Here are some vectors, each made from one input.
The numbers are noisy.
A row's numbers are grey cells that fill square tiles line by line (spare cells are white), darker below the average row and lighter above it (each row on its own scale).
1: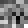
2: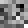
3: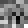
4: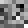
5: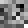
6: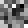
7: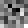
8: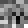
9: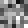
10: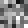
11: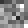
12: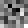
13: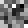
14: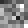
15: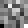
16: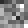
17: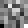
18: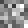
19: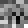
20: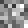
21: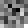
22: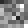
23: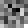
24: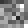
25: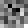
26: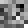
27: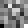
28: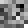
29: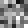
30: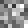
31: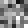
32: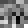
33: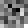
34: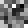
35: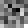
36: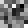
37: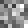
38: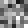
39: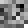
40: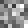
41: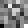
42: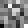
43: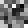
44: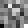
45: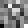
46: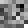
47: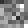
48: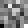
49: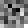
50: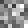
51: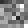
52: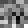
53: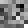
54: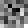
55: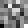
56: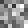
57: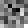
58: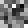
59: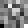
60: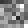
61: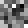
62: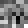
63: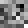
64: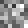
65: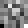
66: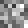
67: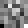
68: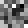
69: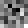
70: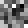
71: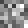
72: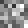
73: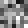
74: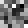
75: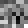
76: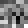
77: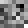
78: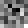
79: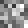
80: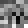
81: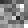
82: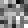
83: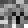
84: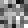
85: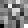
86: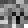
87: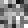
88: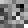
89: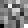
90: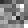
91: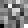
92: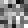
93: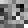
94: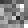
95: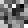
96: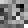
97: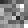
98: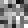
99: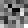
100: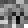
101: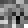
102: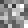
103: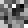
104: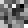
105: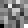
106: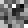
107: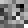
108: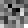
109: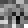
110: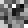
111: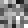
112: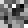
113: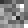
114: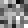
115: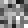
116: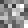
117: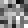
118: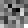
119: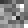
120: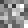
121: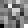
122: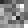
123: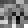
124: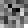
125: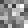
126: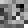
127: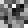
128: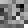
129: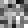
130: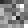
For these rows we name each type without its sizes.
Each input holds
three true/false values.
